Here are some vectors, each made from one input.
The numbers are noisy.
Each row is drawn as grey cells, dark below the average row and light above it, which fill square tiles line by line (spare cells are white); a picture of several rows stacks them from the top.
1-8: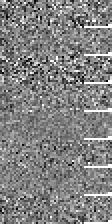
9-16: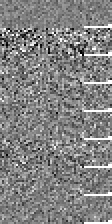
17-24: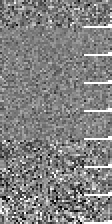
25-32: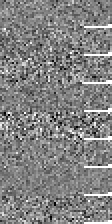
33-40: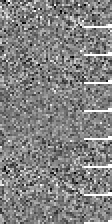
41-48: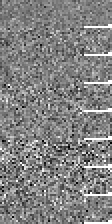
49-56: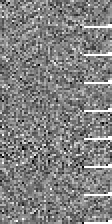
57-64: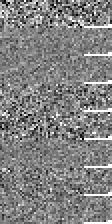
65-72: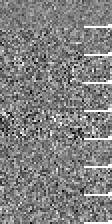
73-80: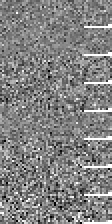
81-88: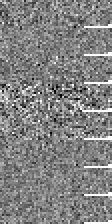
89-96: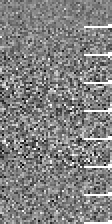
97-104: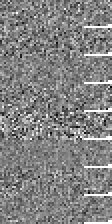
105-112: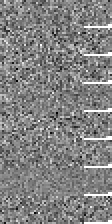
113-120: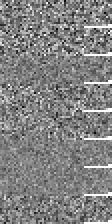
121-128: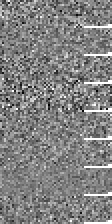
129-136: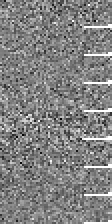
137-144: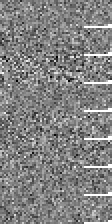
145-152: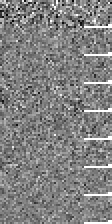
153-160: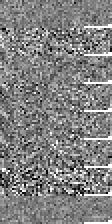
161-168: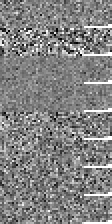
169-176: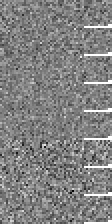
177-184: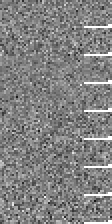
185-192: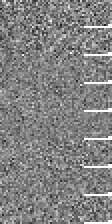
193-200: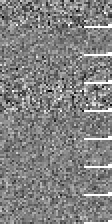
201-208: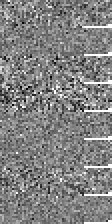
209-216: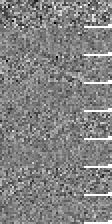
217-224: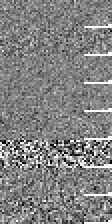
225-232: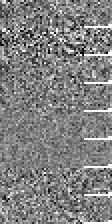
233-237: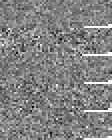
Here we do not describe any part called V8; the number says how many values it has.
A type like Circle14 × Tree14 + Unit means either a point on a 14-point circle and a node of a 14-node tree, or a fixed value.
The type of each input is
(Circle13 + V8) × Line10.
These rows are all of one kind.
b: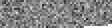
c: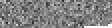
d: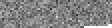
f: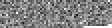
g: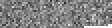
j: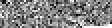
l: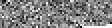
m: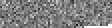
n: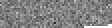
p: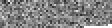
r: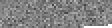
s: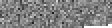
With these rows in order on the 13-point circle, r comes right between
m and n.
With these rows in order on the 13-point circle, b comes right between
j and p.
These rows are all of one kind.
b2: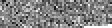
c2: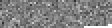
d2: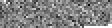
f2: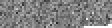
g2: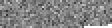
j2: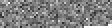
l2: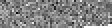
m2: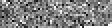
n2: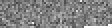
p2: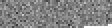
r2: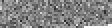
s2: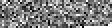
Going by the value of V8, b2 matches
f2 and p2.
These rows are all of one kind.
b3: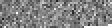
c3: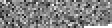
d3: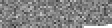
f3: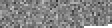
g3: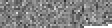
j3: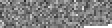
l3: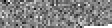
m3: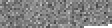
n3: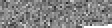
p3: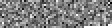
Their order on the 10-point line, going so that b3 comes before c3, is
n3, p3, j3, l3, b3, g3, m3, c3, d3, f3.
